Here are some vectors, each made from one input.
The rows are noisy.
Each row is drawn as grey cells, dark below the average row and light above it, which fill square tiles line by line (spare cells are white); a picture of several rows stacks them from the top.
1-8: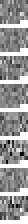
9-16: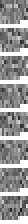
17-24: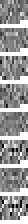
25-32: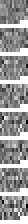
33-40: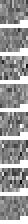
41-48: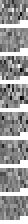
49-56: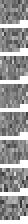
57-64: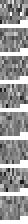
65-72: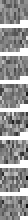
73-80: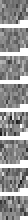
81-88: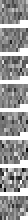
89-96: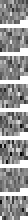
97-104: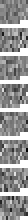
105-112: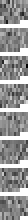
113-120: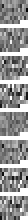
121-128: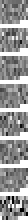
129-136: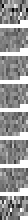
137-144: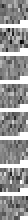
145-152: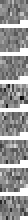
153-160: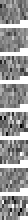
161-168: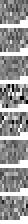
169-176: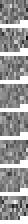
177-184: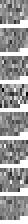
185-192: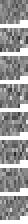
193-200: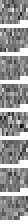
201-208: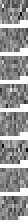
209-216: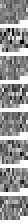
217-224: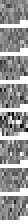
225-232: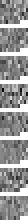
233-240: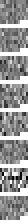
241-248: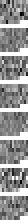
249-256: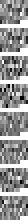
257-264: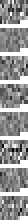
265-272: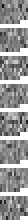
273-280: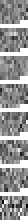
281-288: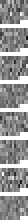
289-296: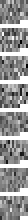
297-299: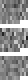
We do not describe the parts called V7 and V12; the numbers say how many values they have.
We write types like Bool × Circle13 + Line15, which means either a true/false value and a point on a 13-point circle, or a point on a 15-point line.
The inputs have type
Circle10 × (V7 × V7 + V12) + List3(Line6).
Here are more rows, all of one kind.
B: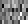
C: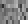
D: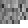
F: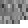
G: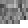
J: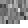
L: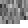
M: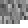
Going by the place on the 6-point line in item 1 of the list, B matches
G and L.
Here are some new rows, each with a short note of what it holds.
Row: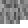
a point on a 10-point circle and a value of V12
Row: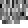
the empty list
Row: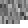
a list of two items
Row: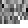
a list of one item
